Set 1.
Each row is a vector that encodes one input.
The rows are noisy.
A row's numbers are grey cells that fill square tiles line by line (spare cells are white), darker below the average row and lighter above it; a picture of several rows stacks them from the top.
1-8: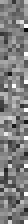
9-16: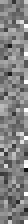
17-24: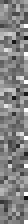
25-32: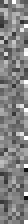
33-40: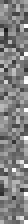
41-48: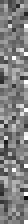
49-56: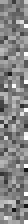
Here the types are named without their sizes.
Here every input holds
a label.
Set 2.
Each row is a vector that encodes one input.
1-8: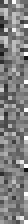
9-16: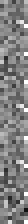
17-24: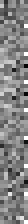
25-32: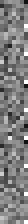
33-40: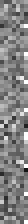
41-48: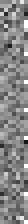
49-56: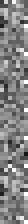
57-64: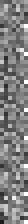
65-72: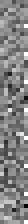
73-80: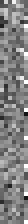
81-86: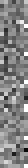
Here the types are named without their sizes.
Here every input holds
a label.
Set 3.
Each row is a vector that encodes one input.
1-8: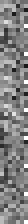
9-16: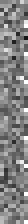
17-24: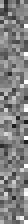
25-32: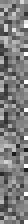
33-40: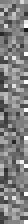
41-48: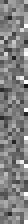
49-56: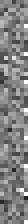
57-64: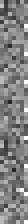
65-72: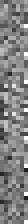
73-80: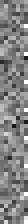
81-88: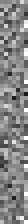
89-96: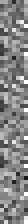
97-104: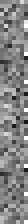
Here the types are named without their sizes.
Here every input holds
a label.
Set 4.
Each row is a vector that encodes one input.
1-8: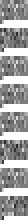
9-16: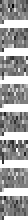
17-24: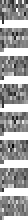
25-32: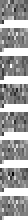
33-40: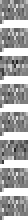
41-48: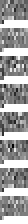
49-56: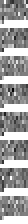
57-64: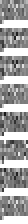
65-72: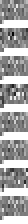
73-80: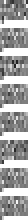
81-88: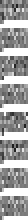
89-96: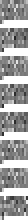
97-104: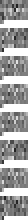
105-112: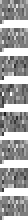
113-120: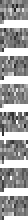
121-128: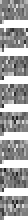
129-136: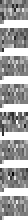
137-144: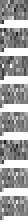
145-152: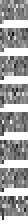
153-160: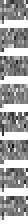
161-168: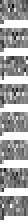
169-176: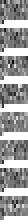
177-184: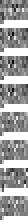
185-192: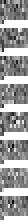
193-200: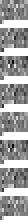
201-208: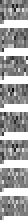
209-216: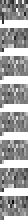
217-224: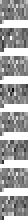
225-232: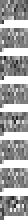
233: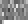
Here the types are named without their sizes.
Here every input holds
a label.
